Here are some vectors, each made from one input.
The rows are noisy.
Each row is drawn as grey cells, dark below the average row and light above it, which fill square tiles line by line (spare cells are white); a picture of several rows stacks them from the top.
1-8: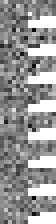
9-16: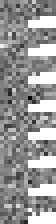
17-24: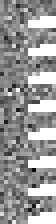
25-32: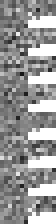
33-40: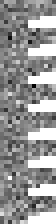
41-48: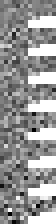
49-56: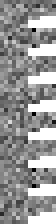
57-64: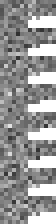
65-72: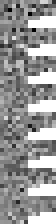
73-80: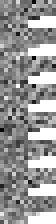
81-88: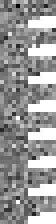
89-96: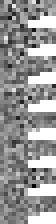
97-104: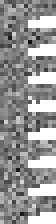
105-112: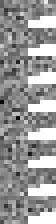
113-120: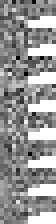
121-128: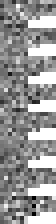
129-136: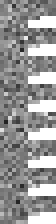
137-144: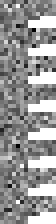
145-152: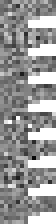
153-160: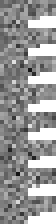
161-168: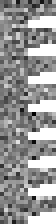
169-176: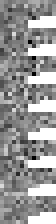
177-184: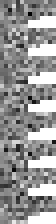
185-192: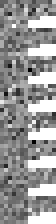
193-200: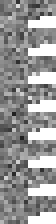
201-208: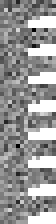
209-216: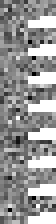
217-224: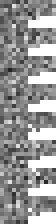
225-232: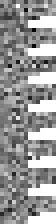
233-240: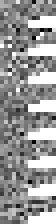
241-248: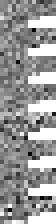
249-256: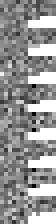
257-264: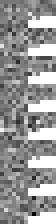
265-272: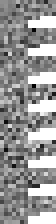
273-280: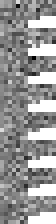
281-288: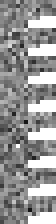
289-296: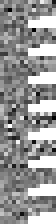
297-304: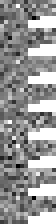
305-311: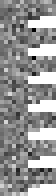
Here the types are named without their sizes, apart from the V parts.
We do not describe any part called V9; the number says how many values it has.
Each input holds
a value of V9, together with a list of points on a line.
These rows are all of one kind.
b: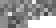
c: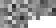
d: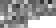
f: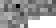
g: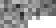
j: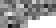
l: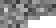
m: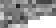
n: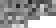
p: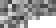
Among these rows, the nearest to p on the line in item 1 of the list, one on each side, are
b and c.
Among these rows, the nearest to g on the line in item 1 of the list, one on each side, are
f and m.
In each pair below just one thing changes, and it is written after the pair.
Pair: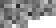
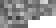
the place on the line in item 1 of the list
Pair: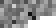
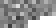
the place on the line in item 1 of the list
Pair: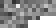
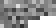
the value of V9
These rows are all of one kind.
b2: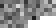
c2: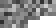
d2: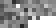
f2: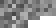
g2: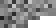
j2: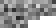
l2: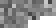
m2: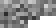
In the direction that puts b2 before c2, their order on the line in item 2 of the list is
d2, j2, f2, b2, m2, g2, l2, c2.
